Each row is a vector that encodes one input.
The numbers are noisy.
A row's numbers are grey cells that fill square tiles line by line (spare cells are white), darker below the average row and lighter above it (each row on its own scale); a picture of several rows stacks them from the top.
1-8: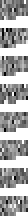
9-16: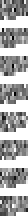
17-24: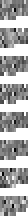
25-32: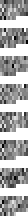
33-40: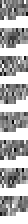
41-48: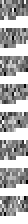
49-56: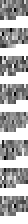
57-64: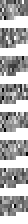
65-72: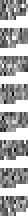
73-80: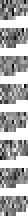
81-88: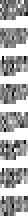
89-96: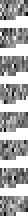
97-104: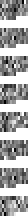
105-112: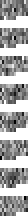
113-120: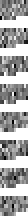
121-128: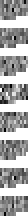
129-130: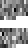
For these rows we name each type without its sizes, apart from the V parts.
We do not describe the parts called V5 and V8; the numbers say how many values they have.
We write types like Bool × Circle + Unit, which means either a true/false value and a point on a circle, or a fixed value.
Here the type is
(Bool × V8 + V5) × (Tree + Unit).
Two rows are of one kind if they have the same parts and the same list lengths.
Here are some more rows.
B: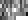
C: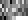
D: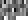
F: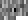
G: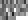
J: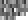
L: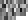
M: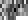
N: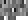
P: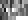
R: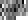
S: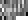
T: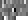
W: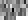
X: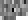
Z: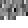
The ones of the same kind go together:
B, C, P, S
D, F, N, T, Z
G, J, L, W, X
M, R

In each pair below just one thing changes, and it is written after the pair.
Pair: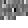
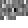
the true/false value
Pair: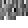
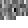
the true/false value
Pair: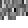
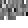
the true/false value
